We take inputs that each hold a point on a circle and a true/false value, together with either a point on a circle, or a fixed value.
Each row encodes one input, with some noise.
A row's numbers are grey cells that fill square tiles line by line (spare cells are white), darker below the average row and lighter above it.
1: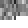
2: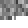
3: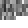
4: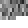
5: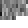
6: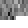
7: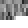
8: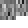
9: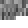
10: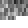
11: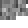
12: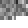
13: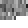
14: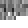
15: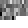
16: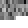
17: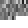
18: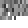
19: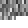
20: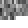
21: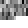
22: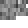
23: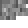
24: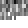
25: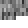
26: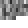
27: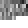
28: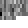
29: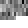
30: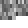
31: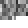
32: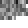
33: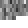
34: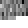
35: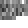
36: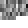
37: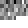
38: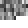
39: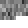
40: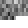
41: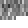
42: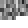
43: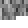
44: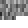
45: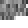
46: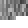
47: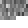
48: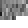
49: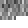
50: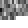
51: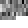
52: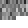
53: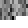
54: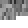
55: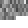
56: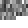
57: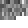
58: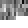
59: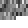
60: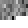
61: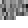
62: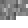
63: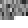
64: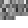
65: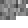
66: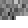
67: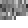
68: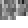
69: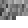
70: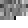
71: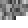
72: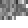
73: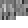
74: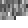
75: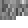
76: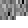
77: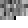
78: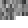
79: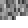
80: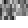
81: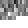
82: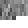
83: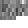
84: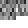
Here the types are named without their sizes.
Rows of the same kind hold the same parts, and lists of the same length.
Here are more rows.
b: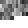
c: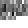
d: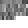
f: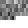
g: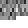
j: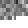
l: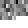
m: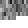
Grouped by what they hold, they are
b, c, g, l
d, f, j, m

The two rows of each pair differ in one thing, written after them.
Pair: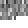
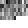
the true/false value
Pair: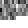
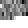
the true/false value
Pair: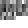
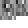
the true/false value
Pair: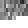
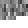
the true/false value
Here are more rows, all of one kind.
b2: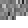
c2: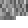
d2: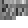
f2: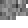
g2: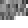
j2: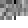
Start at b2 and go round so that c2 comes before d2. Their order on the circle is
b2, c2, j2, d2, f2, g2.
